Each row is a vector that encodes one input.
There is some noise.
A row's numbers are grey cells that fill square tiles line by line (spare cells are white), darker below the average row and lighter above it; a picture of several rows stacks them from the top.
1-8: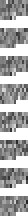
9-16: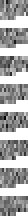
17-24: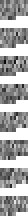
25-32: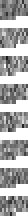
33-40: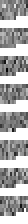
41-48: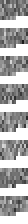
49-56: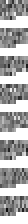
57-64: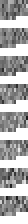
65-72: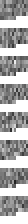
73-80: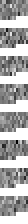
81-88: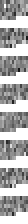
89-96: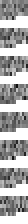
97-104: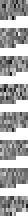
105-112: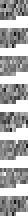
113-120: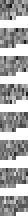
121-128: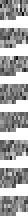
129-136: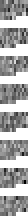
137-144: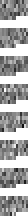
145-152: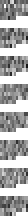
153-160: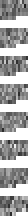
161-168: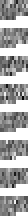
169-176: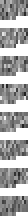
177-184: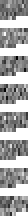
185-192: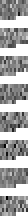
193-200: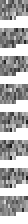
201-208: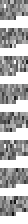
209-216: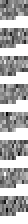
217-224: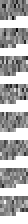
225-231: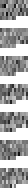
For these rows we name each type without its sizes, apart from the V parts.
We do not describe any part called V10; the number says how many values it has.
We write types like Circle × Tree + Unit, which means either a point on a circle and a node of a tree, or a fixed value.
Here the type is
Bool × Label × List(V10).
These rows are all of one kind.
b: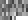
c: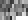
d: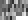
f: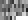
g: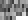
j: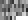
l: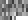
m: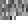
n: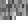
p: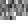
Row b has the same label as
f, j, l and m.
